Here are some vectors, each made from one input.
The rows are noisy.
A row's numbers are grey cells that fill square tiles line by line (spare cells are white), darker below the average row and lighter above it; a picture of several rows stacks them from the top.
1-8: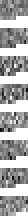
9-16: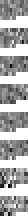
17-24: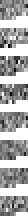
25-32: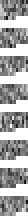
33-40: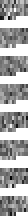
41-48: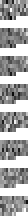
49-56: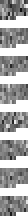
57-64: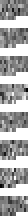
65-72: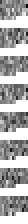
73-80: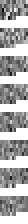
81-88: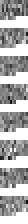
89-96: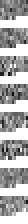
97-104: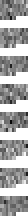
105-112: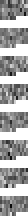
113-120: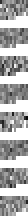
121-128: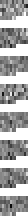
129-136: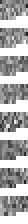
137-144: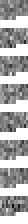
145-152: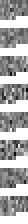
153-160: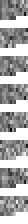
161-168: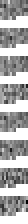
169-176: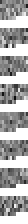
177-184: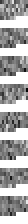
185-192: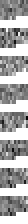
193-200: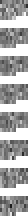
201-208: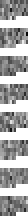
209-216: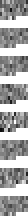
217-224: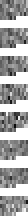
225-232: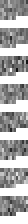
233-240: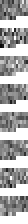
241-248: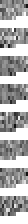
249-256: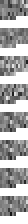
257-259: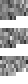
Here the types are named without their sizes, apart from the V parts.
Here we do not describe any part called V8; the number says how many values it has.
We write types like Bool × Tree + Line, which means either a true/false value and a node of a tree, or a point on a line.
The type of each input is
Circle + List(Bool × V8).
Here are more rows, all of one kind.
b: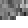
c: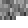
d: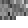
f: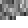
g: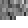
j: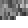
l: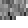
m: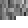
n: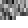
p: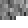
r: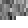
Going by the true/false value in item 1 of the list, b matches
f, j and n.
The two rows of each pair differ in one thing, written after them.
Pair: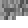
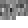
the value of V8 in item 2 of the list
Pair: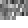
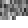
the true/false value in item 2 of the list
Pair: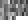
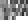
the value of V8 in item 2 of the list
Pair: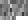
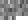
the true/false value in item 1 of the list
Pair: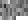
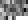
the value of V8 in item 2 of the list
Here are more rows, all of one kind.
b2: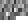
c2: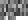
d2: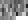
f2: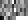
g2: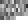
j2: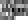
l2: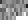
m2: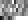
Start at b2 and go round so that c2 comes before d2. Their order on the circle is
b2, j2, c2, d2, l2, g2, m2, f2.
